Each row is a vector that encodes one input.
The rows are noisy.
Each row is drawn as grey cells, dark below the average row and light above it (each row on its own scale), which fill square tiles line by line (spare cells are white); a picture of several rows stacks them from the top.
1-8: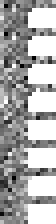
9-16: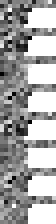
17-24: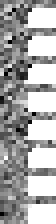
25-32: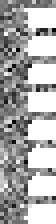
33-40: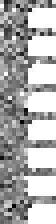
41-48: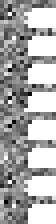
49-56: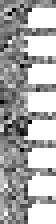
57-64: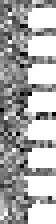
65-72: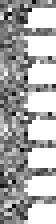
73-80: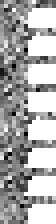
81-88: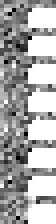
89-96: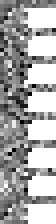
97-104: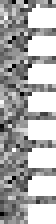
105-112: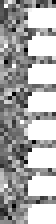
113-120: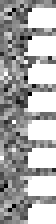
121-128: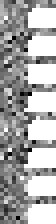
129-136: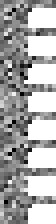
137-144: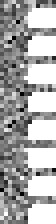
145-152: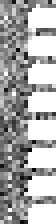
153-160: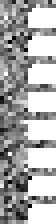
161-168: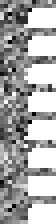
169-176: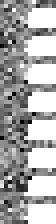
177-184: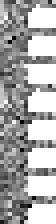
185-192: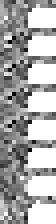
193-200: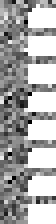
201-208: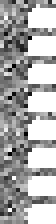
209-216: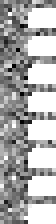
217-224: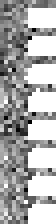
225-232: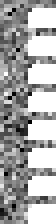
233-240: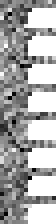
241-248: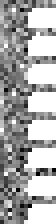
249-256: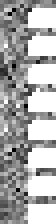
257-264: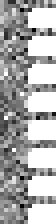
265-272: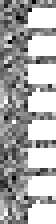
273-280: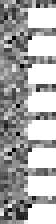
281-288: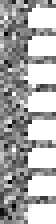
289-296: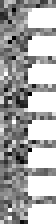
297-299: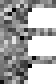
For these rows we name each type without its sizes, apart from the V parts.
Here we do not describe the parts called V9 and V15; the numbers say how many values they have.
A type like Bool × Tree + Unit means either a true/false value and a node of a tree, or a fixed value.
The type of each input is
Bool × ((Circle + Unit) × V9 + V15).
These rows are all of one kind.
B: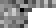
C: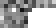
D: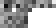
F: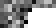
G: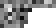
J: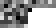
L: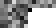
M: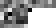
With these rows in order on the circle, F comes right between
B and L.
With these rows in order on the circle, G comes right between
B and C.
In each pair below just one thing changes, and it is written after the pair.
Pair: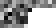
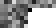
the place on the circle
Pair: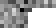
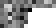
the true/false value
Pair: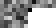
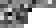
the place on the circle
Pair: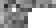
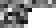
the true/false value
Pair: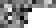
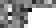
the value of V9
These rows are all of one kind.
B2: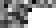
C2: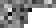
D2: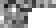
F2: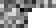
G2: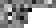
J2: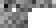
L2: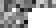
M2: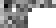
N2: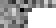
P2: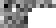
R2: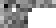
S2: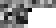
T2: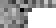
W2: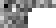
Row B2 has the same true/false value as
C2, G2 and S2.
